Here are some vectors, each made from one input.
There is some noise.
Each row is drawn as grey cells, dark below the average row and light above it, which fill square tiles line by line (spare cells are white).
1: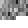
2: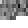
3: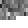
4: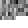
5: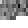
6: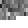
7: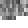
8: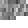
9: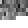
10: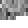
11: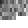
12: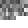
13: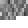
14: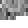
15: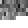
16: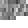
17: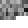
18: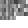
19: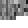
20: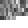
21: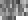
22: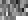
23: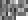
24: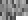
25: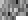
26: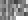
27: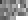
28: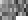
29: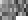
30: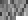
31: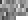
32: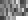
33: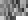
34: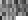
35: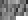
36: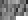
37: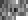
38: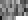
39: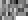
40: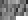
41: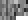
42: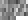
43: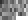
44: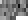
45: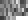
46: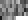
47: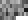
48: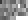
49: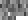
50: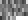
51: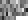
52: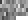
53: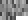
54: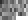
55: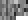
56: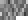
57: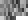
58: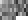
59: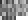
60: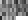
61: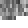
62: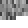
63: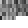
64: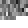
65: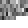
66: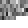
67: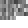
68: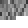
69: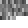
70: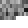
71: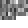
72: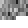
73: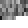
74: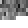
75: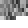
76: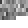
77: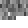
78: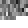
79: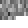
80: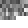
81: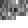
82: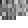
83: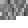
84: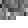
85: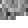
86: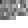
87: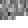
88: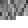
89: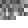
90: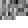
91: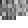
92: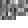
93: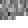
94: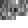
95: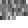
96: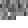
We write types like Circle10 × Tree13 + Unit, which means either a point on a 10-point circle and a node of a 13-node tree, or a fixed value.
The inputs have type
Bool × Bool × Bool × Bool × Bool.
